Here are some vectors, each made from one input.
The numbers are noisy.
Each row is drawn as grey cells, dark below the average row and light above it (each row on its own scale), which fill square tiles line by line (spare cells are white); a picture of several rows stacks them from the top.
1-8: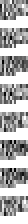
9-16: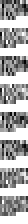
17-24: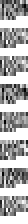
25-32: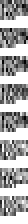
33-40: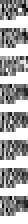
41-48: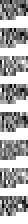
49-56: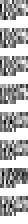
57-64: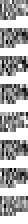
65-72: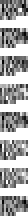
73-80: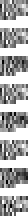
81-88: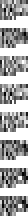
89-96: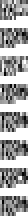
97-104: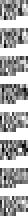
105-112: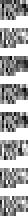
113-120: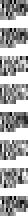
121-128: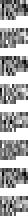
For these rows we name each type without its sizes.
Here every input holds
a point on a line and a true/false value.
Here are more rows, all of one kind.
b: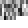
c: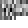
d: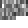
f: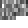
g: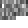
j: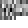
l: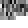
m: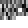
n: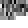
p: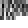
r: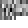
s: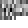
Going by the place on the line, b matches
l and n.
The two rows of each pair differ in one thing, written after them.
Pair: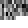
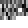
the place on the line
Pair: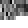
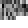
the place on the line
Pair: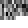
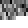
the place on the line
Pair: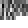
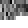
the place on the line
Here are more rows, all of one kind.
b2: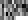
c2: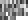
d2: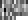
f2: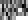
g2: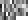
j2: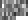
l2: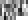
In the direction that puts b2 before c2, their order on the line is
f2, d2, j2, b2, c2, g2, l2.
